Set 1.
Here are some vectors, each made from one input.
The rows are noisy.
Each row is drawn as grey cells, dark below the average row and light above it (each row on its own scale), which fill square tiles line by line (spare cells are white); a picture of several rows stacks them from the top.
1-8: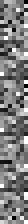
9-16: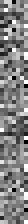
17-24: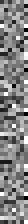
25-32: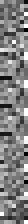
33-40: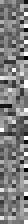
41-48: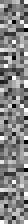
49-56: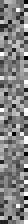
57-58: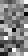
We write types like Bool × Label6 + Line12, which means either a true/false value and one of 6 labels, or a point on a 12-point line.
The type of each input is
Line10.
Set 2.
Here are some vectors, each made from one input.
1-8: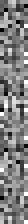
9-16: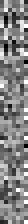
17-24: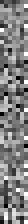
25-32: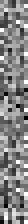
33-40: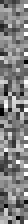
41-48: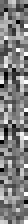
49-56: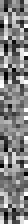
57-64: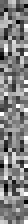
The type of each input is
Bool × Bool × Bool.
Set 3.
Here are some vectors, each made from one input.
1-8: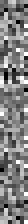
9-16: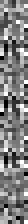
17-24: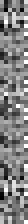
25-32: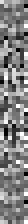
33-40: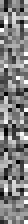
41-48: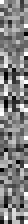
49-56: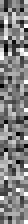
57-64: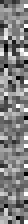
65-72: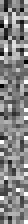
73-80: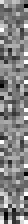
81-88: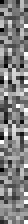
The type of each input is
Bool × Bool × Bool.
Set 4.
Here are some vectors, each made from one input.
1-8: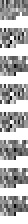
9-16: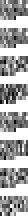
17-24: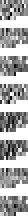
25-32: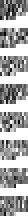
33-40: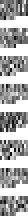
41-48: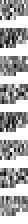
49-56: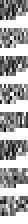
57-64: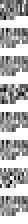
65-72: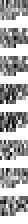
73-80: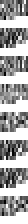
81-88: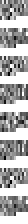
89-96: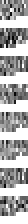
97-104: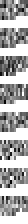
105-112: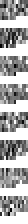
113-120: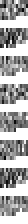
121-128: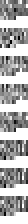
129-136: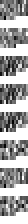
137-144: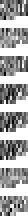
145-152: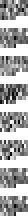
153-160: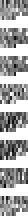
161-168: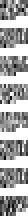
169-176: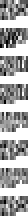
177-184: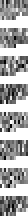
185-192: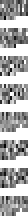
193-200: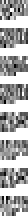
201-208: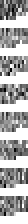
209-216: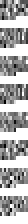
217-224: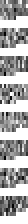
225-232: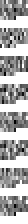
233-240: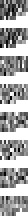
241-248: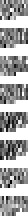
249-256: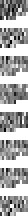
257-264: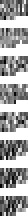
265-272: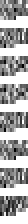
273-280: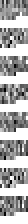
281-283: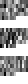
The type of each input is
Label6.
